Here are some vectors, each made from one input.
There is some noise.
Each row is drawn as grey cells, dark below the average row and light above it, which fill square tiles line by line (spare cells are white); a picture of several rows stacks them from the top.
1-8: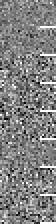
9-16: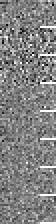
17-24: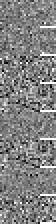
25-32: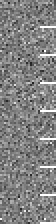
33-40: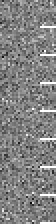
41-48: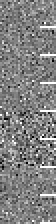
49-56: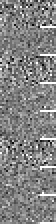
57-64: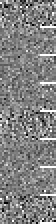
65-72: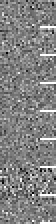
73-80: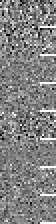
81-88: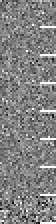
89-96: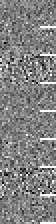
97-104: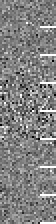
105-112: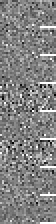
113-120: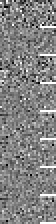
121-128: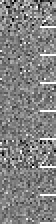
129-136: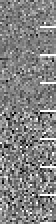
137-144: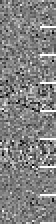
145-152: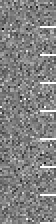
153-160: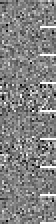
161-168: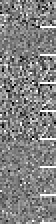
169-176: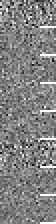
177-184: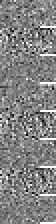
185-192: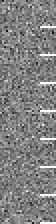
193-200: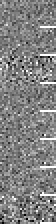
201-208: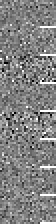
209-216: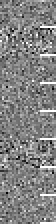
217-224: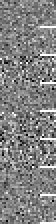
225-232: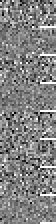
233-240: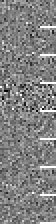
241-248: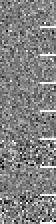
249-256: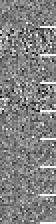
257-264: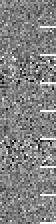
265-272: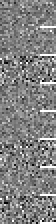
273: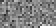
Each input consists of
either a point on a 10-point line, or a list of up to three points on a 7-point line.
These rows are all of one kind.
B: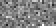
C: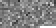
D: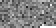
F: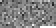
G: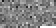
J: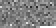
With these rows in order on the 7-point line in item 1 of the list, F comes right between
B and D.
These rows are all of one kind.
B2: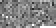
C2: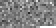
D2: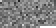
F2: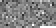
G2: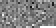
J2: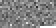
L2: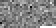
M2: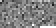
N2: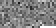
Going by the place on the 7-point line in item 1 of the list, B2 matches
F2, G2 and M2.
